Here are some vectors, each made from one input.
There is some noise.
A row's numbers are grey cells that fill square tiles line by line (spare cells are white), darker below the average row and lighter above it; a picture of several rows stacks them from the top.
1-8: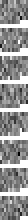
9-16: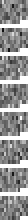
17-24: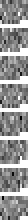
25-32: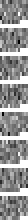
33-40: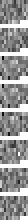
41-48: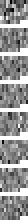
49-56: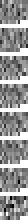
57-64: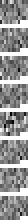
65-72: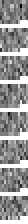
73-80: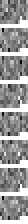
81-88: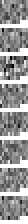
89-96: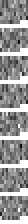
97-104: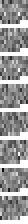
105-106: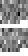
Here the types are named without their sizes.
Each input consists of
a list of points on a line.
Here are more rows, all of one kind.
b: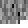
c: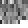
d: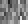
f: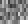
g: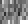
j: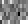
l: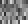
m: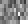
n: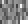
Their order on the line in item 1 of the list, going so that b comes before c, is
b, n, j, c, l, g, d, m, f.
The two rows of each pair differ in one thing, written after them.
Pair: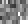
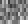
the place on the line in item 2 of the list
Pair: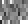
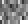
the place on the line in item 2 of the list
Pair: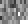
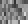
the place on the line in item 1 of the list
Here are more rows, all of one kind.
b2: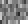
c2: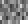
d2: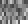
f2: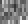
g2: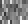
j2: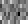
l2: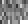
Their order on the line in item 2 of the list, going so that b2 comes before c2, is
d2, b2, l2, c2, f2, g2, j2.
